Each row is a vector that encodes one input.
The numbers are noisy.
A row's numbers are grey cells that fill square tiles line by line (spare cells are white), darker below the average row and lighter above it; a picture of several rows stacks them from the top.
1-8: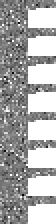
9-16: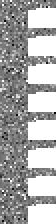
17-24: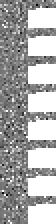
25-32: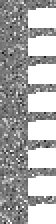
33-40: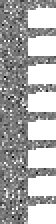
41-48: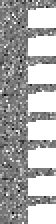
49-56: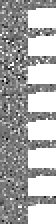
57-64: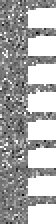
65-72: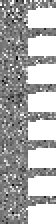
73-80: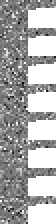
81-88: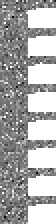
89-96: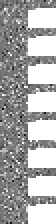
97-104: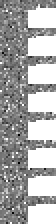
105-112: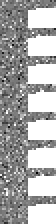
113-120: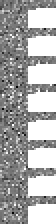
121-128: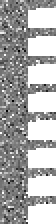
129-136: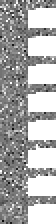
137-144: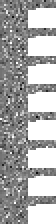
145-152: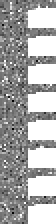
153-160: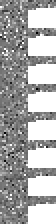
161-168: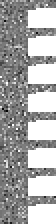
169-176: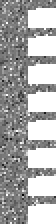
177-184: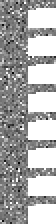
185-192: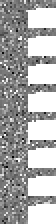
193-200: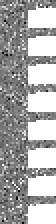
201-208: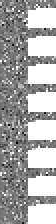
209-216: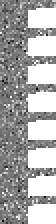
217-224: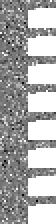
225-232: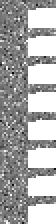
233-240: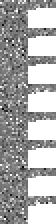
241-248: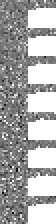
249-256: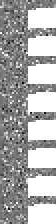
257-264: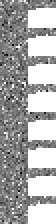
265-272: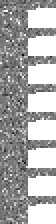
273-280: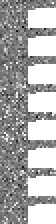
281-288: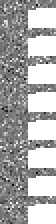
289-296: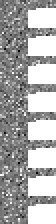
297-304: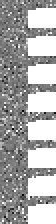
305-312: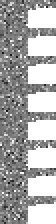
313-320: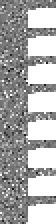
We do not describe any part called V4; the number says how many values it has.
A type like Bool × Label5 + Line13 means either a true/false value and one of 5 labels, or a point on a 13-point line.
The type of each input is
(Line6 + Line9) × Tree13 + V4.
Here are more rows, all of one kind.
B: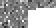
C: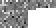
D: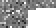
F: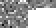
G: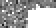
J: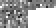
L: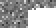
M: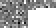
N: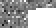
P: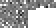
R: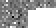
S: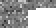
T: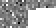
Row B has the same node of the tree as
F, J, N and S.
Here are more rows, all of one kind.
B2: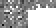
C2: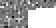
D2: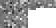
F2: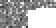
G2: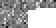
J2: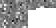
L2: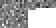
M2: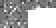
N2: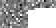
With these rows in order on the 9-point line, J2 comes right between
F2 and G2.
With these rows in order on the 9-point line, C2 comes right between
B2 and F2.
